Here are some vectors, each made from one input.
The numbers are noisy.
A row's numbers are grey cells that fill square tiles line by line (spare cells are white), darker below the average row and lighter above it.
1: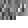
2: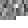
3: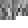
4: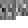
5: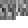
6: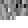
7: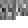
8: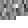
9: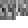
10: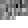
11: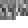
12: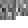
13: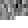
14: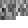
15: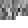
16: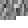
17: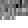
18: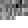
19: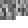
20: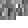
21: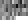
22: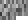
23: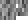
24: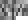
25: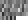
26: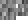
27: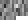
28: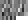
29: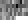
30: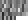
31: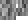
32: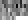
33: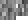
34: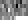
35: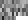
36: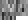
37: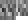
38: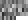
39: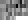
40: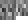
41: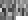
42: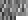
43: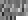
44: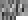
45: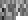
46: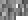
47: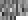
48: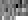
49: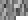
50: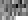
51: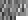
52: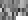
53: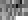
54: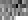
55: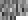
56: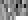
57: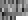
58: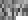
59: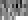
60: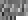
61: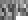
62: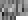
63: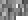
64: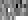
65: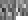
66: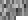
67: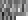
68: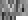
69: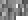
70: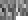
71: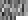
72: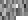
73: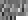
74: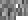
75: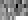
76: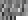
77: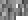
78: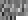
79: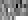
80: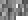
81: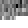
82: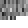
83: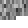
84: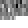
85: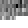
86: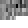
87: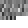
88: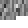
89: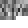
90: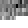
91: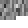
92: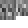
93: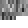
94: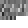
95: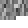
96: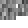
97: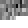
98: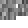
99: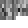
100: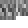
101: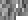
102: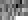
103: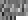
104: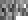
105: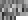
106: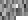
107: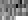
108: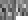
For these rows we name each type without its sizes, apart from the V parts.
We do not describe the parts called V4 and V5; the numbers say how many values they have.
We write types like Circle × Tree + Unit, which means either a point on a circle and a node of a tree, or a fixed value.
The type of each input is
(Bool × V5 + Line × Line) × V4.
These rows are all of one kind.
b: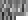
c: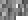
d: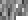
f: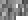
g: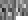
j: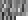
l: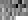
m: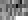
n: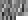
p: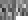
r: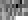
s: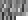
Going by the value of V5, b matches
d, j and s.
